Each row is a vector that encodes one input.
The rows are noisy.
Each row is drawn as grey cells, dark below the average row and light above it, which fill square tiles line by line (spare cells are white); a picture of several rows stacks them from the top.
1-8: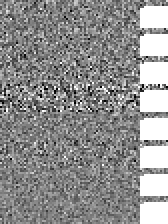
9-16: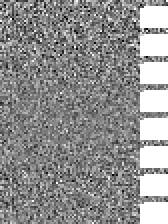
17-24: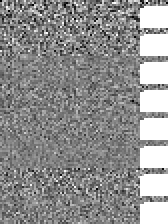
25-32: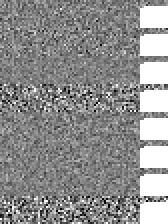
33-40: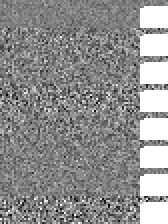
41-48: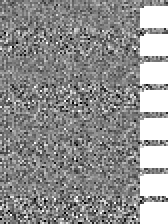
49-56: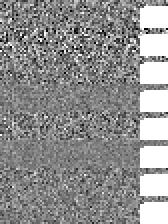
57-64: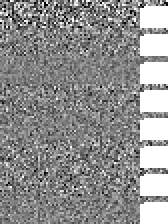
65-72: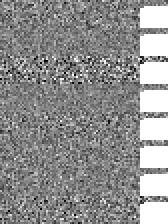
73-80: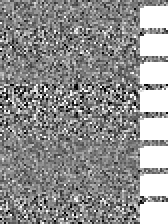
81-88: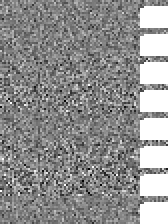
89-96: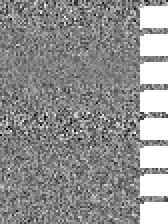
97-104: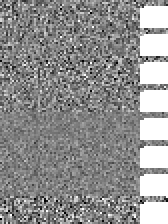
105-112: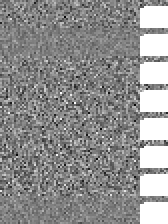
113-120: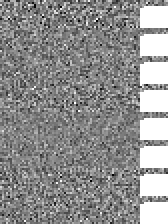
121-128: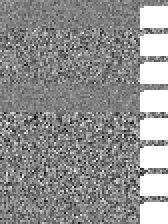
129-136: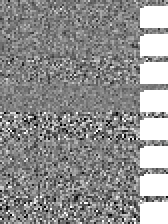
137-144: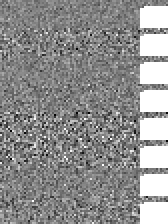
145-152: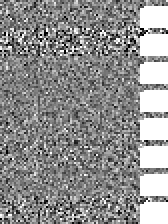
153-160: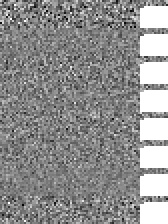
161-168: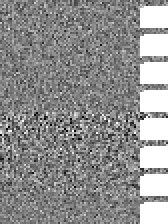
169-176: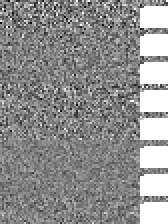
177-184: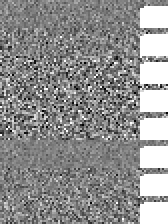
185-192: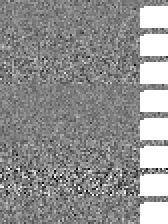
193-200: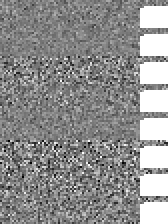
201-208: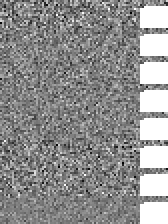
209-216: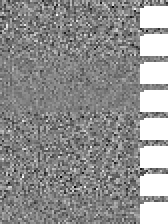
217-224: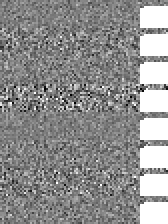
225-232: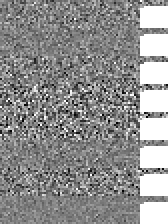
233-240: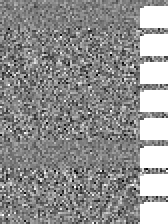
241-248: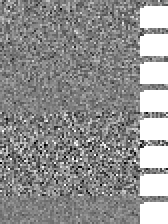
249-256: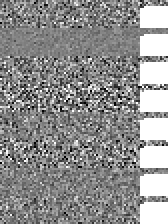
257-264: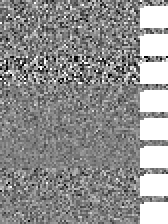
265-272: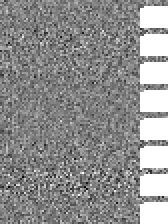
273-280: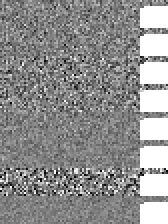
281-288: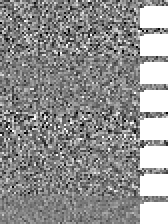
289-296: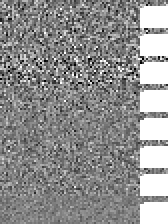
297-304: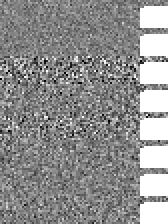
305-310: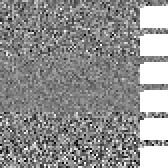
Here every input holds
either one of 4 labels, or a point on a 14-point line and a true/false value.
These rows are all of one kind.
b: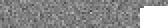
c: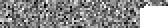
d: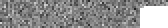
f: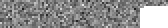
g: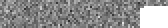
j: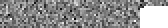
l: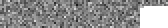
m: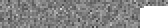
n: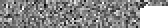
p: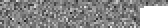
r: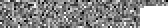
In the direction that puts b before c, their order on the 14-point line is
f, g, b, c, n, m, j, p, l, r, d.
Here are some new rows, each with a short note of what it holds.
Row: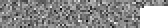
one of 4 labels
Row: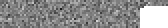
a point on a 14-point line and a true/false value
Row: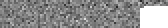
a point on a 14-point line and a true/false value
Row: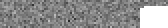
a point on a 14-point line and a true/false value
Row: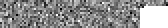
one of 4 labels
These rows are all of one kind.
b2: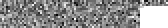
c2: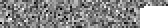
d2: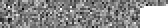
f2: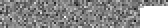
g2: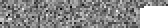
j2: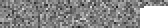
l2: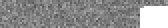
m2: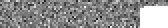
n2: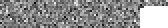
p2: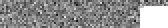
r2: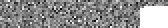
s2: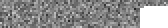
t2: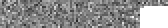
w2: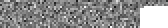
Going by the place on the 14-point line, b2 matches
c2, g2 and n2.
